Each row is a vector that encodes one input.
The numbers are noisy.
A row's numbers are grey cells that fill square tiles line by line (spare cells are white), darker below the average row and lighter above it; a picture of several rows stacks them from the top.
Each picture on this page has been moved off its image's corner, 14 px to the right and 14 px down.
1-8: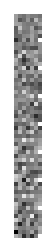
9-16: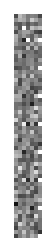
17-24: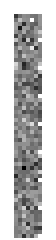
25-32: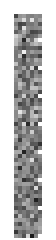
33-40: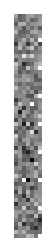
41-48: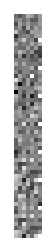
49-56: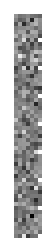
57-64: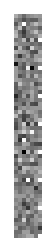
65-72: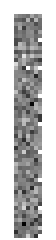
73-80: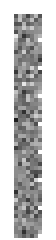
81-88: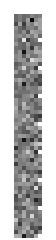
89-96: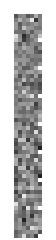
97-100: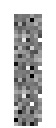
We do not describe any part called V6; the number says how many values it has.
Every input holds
a node of a 9-node tree, together with either a point on a 10-point circle, or a value of V6.
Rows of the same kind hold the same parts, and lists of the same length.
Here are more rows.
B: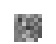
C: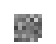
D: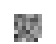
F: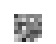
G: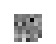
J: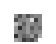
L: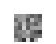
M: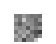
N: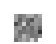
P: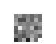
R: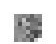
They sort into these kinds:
B, C, D, G, N, P
F, J, L, M, R

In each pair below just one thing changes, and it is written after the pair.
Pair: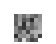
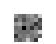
the place on the 10-point circle
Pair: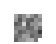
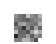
the node of the tree
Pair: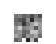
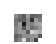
the node of the tree
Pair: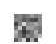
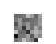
the node of the tree
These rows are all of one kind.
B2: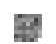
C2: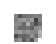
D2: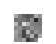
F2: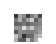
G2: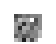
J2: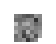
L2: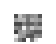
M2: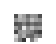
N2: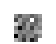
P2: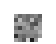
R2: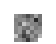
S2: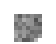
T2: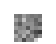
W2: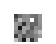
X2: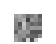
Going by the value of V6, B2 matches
C2, R2, S2 and T2.
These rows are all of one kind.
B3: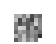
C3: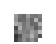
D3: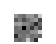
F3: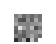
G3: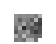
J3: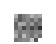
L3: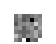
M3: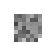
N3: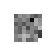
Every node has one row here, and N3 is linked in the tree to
G3.
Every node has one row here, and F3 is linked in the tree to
L3 and M3.
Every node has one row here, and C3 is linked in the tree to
D3 and M3.
